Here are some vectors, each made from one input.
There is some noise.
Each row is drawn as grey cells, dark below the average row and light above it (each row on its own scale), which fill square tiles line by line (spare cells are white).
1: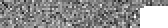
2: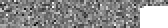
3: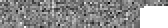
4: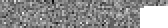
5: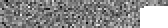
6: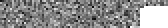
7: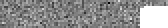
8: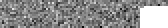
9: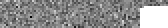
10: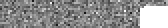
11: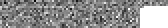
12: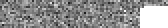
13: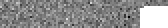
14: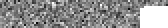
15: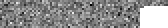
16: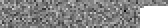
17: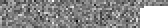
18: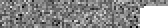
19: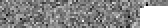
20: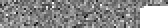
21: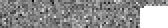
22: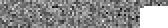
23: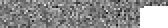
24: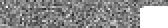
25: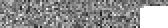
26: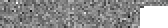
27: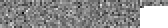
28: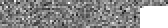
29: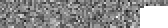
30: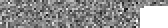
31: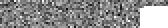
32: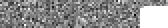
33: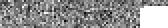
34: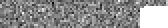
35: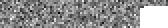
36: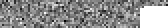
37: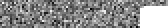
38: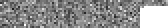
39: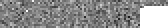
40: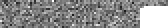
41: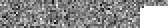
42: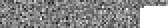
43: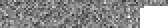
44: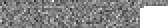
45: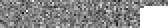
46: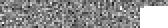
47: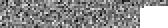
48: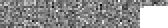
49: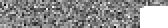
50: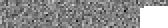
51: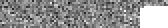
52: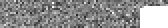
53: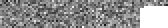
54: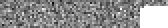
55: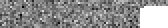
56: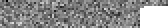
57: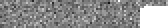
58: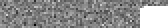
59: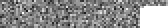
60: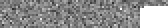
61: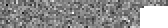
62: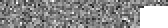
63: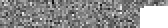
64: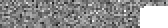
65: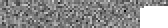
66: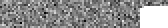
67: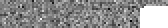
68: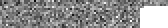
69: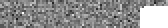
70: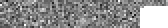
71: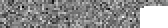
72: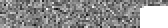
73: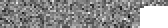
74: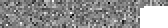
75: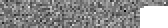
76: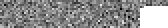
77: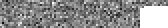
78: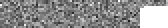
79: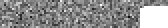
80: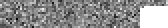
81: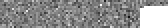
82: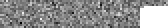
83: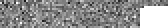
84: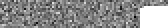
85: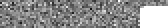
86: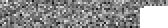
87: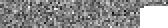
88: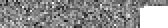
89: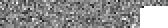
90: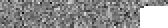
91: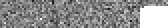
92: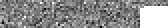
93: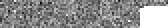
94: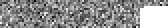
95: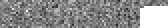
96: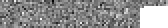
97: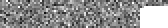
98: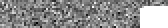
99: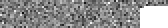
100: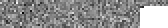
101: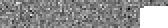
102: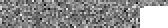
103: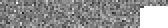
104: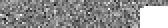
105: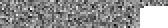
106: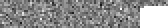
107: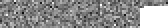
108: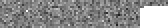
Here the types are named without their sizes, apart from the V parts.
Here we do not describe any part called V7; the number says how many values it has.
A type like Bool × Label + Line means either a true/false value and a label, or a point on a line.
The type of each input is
(Bool × Bool × Bool + Line) × V7.
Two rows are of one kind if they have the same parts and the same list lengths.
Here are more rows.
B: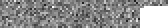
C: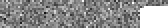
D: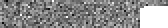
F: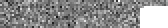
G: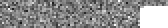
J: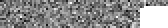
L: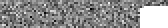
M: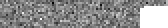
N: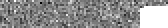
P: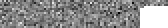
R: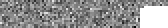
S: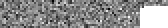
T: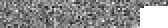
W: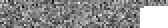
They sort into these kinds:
B, C, D, J, L, N, P, R, T
F, G, M, S, W

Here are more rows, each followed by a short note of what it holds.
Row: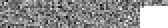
a point on a line and a value of V7
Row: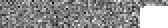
a point on a line and a value of V7
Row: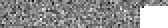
a point on a line and a value of V7
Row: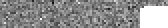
a point on a line and a value of V7
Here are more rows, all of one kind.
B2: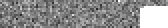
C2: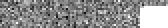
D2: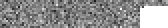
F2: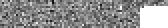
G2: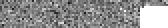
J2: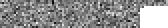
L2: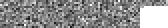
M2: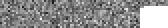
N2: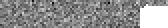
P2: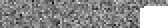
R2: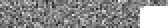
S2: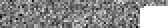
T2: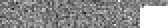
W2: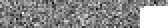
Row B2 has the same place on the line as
G2, R2 and T2.
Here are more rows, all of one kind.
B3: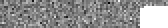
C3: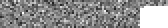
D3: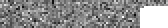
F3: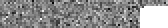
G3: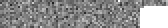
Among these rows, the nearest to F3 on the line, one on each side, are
C3 and D3.
